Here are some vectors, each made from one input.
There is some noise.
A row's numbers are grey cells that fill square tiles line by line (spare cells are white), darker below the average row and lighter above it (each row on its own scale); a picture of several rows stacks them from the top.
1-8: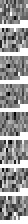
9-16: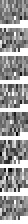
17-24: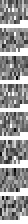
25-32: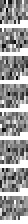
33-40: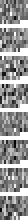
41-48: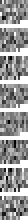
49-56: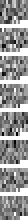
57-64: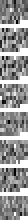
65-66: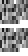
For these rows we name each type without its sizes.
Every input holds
either a point on a circle, or a fixed value, or three true/false values.
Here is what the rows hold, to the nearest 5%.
About 30% of them hold a point on a circle. About 15% of them hold a fixed value. The rest hold three true/false values.
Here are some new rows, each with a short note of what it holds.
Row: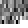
a point on a circle
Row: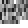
a fixed value
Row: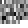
three true/false values
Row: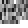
a fixed value
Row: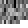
a point on a circle
